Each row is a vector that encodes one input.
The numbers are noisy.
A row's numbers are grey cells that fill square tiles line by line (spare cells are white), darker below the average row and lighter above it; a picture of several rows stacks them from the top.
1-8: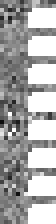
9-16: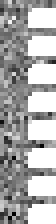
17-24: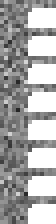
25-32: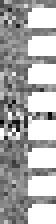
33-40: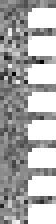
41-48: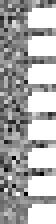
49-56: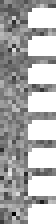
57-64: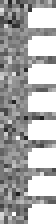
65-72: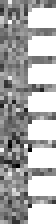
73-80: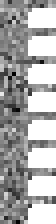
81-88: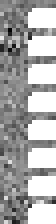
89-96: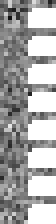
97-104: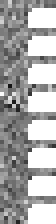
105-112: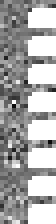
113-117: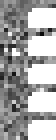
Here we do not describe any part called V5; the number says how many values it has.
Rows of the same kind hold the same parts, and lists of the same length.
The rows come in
3 kinds.
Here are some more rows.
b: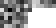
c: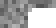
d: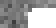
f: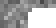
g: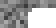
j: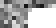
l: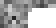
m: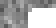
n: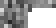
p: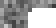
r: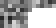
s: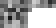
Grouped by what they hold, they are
b, r, s
c, f, j, l, m
d, g, n, p

